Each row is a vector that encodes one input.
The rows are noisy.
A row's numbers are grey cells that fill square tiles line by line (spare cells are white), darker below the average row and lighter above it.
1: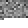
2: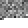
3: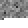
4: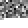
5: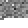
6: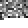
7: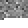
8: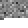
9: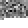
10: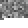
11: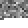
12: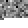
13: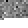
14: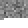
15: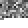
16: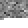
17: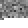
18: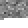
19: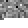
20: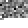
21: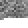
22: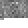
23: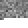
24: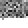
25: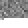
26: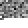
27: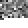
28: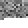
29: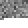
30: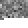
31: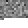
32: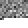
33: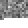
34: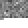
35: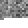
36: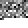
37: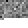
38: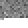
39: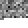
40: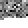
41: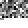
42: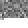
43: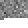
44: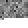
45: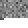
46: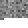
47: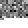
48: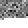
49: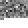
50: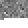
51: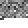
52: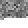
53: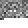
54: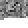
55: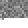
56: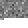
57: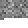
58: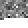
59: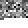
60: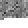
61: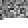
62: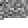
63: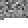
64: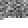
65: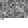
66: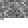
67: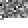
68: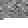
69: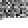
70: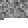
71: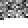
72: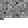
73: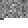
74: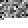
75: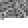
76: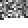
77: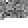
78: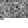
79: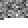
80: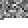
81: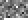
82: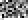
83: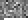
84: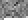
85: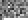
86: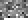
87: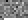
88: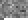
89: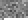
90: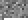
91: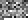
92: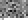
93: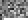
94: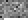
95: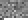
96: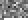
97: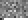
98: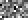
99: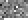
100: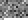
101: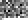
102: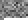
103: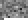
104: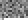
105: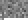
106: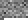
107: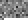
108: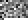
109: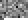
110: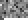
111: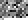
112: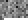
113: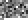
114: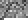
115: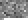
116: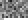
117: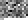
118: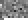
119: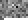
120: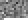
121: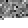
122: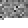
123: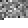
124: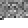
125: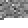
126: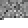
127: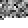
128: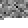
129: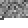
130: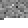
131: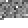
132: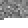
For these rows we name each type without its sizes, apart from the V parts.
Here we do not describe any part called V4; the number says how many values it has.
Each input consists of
a list of items, each a label and a value of V4.
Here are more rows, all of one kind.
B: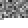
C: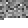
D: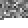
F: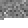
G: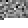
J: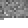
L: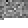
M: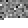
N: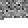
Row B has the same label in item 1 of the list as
C and M.
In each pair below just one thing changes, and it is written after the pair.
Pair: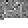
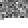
the label in item 1 of the list
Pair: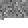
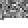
the value of V4 in item 1 of the list
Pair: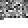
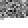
the value of V4 in item 1 of the list
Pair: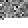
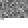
the value of V4 in item 1 of the list
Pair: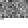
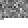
the label in item 1 of the list
